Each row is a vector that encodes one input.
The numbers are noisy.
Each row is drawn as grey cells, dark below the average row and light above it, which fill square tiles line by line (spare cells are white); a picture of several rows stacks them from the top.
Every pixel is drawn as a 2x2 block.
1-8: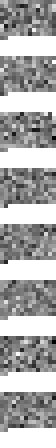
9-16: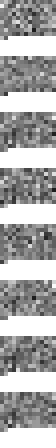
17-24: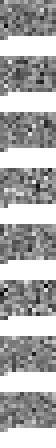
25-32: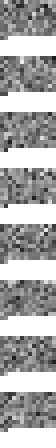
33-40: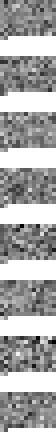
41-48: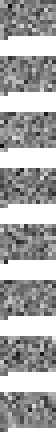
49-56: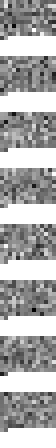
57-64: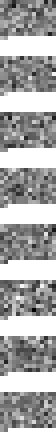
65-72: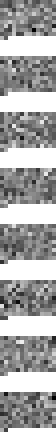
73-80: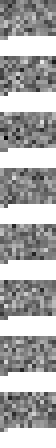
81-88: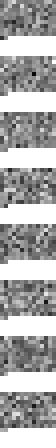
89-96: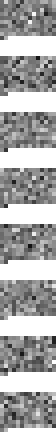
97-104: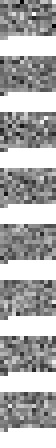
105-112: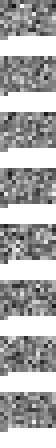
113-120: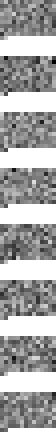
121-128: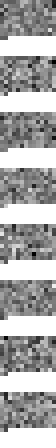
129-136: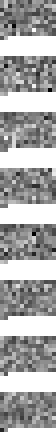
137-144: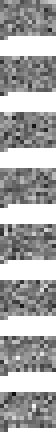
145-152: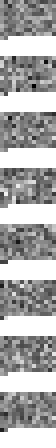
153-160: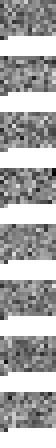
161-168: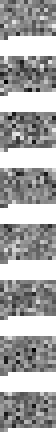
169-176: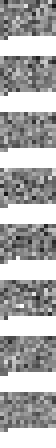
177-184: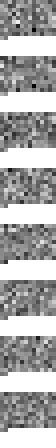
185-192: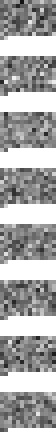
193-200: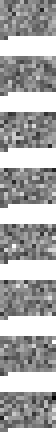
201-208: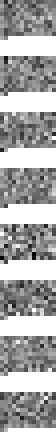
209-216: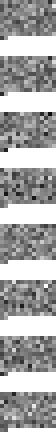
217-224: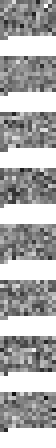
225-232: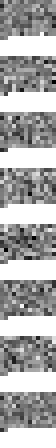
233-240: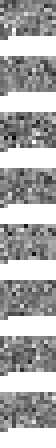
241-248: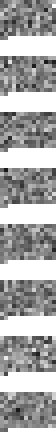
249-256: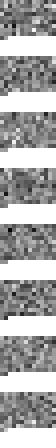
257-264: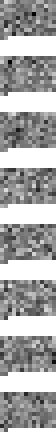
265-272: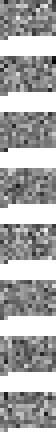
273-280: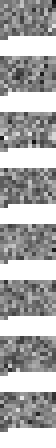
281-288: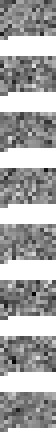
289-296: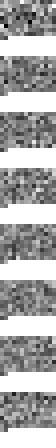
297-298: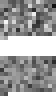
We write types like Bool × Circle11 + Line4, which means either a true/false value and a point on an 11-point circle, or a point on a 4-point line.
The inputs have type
Bool × Circle9 × Label10 × (Line7 × Line7 + Unit).
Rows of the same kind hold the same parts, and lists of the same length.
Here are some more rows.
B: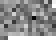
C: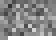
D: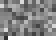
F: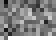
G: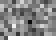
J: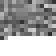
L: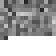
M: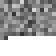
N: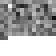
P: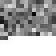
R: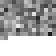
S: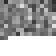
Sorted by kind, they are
B, J, N, P
C, D, F, G, L, M, R, S

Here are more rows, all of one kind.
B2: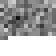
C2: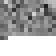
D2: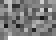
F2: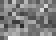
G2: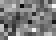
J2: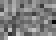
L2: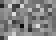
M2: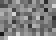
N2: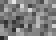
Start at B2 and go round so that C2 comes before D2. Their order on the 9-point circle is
B2, G2, J2, L2, C2, M2, N2, D2, F2.
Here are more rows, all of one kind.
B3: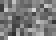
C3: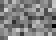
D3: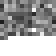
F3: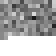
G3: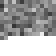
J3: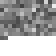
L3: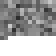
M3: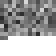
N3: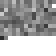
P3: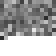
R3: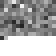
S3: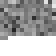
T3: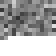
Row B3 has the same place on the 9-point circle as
L3 and S3.
